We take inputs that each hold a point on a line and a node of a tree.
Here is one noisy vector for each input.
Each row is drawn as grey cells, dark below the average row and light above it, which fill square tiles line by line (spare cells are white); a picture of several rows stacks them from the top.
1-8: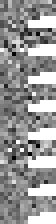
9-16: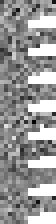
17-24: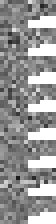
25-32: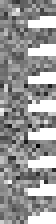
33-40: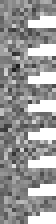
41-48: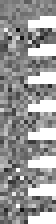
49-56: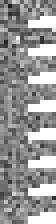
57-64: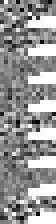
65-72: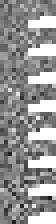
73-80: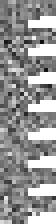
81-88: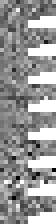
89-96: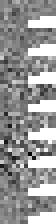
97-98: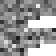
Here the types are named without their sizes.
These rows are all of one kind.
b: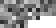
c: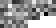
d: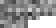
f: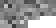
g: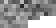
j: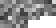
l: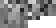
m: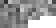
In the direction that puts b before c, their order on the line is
d, j, l, g, b, f, m, c.
